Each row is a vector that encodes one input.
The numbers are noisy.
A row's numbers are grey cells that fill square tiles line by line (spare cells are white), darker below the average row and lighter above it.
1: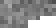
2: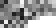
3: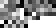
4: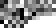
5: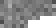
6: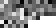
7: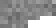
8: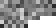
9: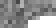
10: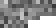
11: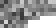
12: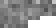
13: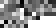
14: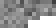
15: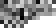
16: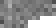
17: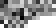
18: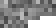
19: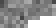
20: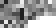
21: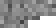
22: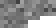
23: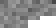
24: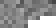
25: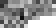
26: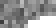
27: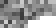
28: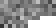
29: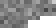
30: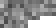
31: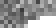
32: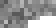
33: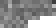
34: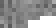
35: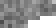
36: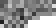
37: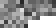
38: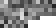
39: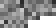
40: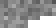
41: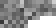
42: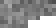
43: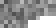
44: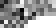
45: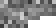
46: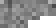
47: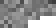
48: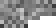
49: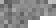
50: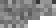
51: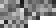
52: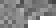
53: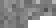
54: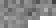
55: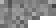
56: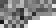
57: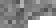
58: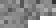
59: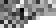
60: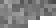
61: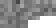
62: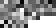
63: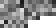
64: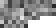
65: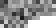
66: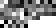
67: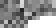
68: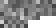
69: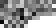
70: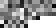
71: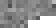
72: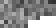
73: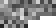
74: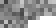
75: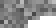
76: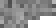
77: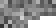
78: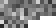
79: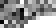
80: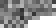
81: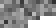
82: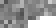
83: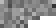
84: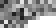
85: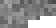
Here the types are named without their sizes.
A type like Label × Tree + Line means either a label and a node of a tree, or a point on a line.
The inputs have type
Line × (Tree + Unit).
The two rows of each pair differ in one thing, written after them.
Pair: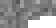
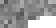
the place on the line
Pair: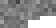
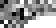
the place on the line
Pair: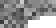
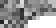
the node of the tree
